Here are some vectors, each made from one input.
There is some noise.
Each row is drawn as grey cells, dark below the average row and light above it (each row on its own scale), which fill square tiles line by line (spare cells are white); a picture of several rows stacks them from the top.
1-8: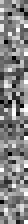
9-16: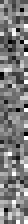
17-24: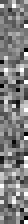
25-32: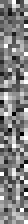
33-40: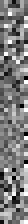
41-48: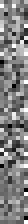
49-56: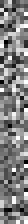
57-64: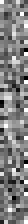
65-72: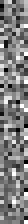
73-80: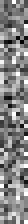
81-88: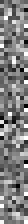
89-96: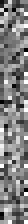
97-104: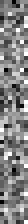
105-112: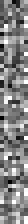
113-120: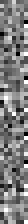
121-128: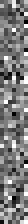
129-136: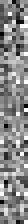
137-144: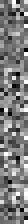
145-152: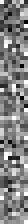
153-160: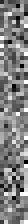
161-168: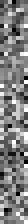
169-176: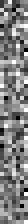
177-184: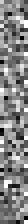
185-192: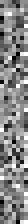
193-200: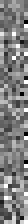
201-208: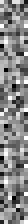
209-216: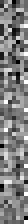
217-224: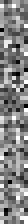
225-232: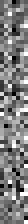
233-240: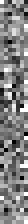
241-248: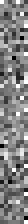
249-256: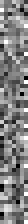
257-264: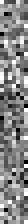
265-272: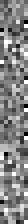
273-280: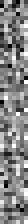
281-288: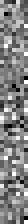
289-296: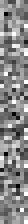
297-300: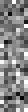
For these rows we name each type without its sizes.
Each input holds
either a node of a tree, or a list of points on a line.
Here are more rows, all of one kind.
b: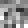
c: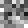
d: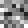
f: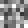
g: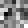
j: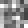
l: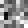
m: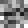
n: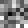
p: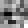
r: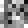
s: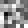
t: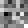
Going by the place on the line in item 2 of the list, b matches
d, g and m.
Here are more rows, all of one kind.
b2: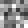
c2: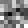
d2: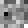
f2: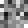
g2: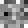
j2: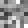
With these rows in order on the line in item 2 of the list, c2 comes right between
b2 and f2.
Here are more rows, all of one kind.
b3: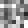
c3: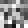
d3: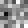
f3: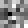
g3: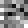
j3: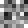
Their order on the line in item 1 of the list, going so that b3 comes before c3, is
f3, b3, c3, d3, j3, g3.
